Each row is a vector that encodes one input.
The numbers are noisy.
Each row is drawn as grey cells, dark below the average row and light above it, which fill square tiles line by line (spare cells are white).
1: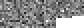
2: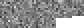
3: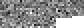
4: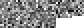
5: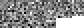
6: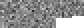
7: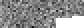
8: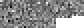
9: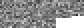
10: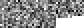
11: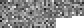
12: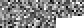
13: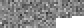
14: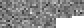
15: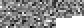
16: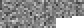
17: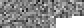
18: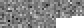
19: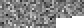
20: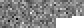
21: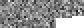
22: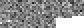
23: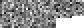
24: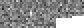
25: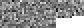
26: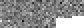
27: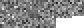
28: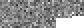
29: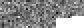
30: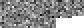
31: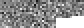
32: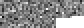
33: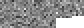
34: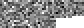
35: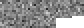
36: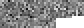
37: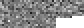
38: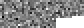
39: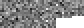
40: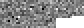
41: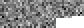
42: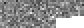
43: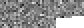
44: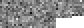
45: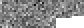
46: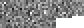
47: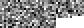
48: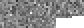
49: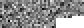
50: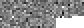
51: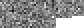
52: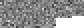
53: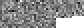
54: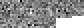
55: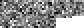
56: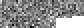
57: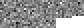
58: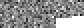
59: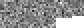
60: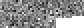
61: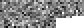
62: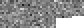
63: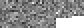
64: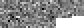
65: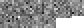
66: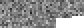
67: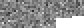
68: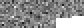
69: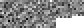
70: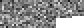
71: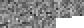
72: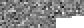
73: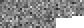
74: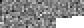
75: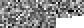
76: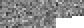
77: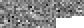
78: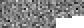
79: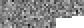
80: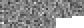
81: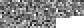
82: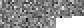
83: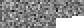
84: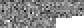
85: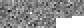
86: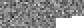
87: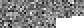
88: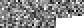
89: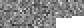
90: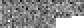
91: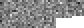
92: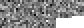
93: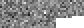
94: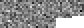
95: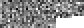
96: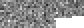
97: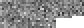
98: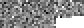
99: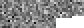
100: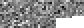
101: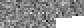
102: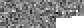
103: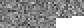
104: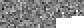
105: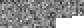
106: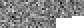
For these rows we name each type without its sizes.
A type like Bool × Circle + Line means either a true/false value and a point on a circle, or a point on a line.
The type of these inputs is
(Bool × Bool × Bool + Tree) × Tree + Unit.
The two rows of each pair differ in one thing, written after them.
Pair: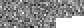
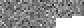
one of the three true/false values
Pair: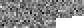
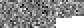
the node of the tree
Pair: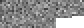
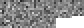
the node of the tree
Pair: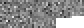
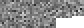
the node of the tree
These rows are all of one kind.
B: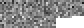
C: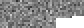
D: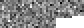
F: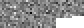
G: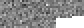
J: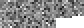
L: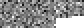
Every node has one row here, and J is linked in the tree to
F, G and L.
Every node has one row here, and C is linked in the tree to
L.
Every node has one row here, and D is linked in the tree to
G.
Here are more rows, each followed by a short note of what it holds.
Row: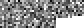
a fixed value
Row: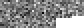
a node of each of two trees
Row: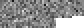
a node of a tree and three true/false values
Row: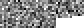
a fixed value
